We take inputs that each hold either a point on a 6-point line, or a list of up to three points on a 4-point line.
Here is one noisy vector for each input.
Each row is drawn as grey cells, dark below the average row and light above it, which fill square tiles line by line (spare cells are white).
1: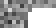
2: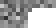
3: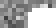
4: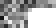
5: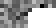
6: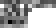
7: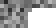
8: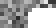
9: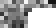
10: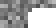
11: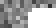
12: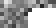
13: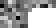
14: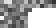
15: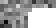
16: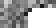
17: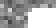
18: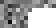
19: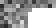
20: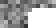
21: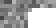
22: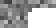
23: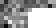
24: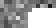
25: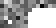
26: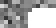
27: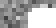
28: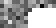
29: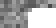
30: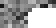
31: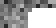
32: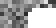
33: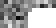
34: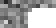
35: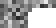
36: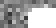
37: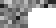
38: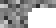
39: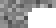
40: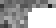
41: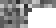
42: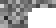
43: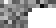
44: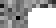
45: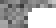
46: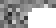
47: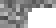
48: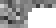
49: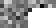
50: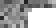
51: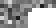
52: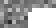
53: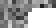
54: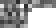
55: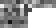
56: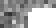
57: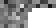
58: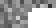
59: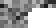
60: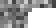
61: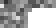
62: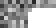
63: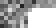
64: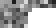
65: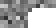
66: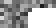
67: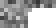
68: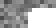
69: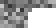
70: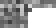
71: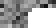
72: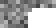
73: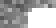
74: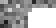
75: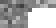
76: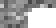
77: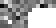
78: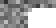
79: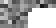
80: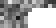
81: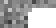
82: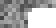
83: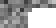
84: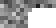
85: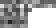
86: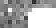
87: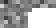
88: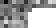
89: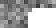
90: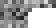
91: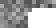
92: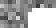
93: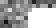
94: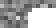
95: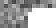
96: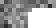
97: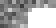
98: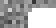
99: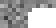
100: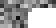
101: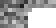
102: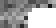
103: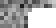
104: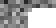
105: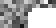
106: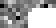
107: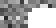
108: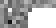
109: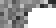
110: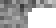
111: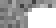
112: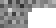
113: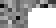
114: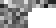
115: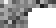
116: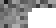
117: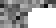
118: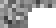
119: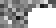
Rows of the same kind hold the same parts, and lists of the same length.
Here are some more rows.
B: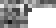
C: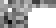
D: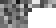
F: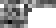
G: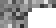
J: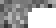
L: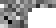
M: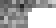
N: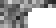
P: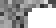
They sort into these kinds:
B, D, F
C, L
G, N, P
J
M

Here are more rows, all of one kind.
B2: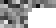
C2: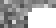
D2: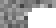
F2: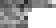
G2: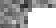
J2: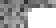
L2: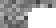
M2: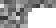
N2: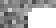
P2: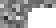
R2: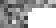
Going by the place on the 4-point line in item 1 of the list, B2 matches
J2 and M2.
